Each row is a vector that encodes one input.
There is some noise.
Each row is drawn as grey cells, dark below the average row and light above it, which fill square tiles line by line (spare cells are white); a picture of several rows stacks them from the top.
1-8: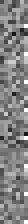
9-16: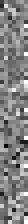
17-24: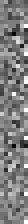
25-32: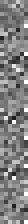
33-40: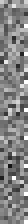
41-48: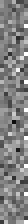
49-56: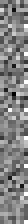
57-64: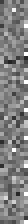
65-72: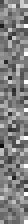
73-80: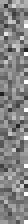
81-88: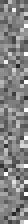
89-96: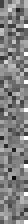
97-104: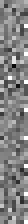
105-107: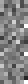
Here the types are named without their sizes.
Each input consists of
a point on a line and a true/false value, together with either a fixed value, or a node of a tree.
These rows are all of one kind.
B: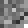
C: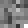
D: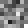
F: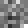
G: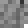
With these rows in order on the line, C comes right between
D and G.
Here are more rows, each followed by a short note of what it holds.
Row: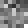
a point on a line and a true/false value
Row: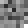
a point on a line, a node of a tree and a true/false value
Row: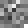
a point on a line, a node of a tree and a true/false value
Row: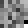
a point on a line, a node of a tree and a true/false value
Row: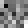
a point on a line, a node of a tree and a true/false value
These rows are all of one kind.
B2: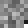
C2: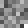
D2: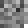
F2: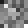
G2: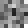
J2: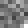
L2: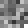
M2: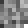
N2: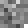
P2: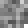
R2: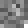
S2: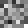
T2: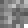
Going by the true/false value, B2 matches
D2, F2, N2 and S2.
